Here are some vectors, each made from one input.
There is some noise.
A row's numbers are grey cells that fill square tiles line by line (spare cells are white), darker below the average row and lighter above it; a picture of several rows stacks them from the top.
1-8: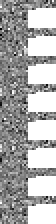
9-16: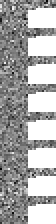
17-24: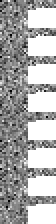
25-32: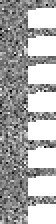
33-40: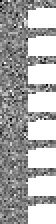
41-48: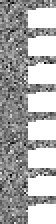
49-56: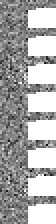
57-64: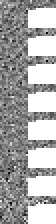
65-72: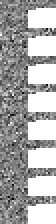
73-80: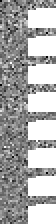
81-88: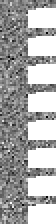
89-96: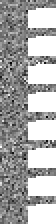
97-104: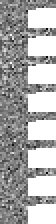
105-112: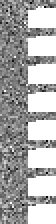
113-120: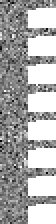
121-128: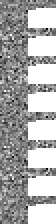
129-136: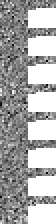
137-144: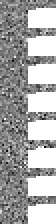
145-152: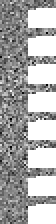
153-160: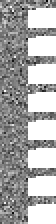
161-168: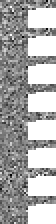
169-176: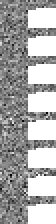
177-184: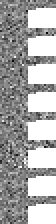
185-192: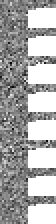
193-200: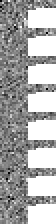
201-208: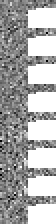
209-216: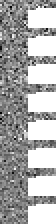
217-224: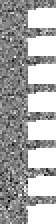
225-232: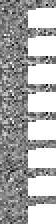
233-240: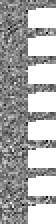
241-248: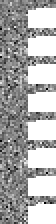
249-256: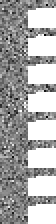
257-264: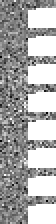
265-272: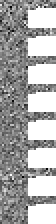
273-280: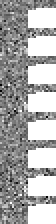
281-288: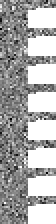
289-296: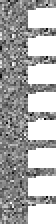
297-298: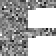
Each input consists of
either a point on a 9-point line, or a point on a 19-point line.
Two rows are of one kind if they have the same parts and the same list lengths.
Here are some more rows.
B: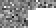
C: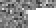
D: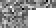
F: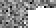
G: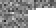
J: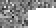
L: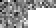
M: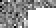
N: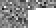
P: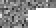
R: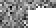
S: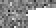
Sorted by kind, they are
B, C, G, J, N, P, S
D, F, L, M, R

